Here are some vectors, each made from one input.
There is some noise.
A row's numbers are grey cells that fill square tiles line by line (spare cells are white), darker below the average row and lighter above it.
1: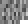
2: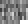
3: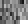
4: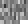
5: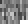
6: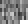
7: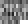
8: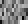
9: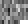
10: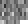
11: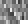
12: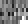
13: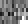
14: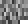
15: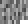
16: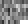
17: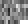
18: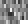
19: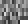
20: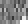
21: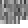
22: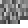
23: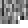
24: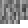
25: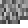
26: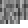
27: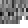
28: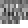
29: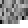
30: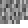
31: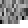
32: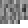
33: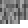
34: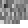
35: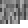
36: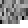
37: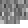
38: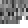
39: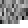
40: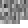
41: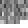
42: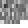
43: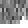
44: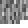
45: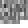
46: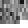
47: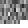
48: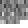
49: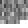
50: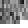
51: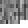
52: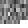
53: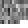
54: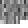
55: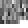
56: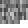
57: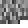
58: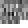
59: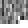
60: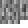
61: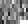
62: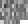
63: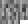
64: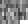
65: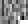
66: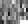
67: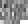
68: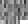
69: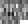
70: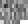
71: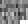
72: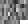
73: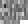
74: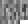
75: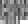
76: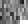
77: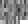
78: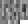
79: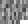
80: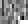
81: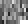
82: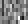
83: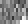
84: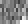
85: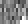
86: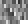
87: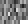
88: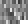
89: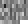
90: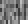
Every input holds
either one of 11 labels, or three true/false values.
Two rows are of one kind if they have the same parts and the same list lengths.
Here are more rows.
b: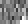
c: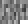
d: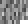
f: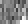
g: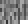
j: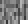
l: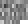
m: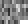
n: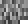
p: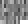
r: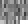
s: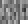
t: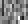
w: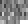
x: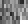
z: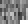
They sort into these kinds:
b, f, m, n, t, x
c, d, g, j, l, p, r, s, w, z

